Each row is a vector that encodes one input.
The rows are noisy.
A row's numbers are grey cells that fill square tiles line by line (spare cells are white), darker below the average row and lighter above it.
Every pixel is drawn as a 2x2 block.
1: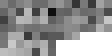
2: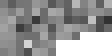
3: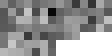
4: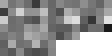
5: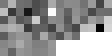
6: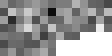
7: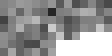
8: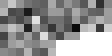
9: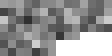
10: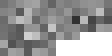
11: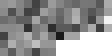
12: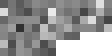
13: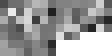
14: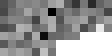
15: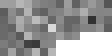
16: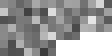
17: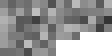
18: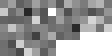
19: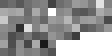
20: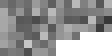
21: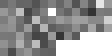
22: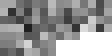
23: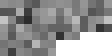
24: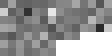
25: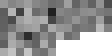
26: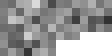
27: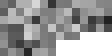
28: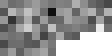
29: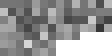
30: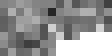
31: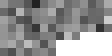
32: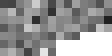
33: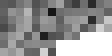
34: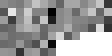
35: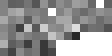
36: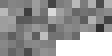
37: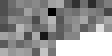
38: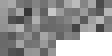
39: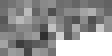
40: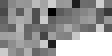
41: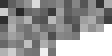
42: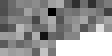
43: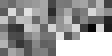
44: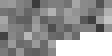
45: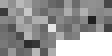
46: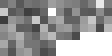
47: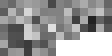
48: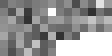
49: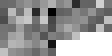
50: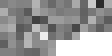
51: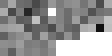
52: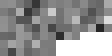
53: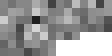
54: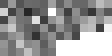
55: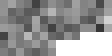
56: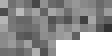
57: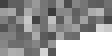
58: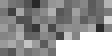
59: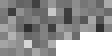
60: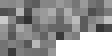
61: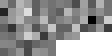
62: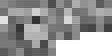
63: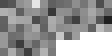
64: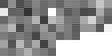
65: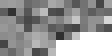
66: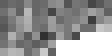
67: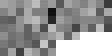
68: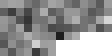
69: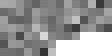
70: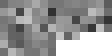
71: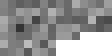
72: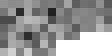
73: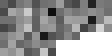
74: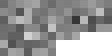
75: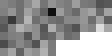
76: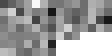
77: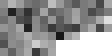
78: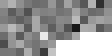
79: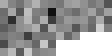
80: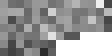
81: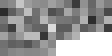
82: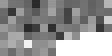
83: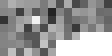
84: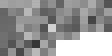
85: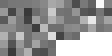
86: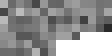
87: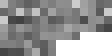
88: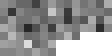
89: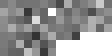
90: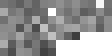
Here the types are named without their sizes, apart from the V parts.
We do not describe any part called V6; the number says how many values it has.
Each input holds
a node of a tree, together with either a node of a tree, or a value of V6.
